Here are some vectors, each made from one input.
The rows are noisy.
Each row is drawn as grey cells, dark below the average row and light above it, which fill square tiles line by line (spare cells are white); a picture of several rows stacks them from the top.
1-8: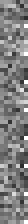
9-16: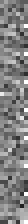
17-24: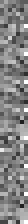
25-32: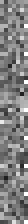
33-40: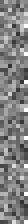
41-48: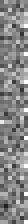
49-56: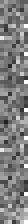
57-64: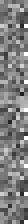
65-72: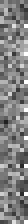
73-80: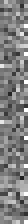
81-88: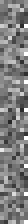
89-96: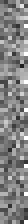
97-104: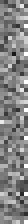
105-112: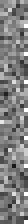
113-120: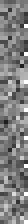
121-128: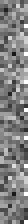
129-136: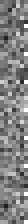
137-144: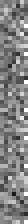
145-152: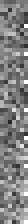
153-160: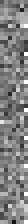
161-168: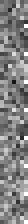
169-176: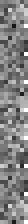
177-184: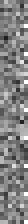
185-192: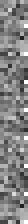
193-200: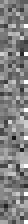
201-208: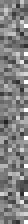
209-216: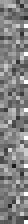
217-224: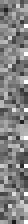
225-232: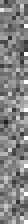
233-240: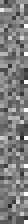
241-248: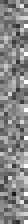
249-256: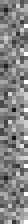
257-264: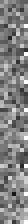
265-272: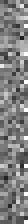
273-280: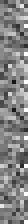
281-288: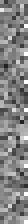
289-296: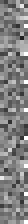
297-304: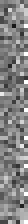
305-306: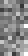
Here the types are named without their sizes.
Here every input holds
four true/false values.
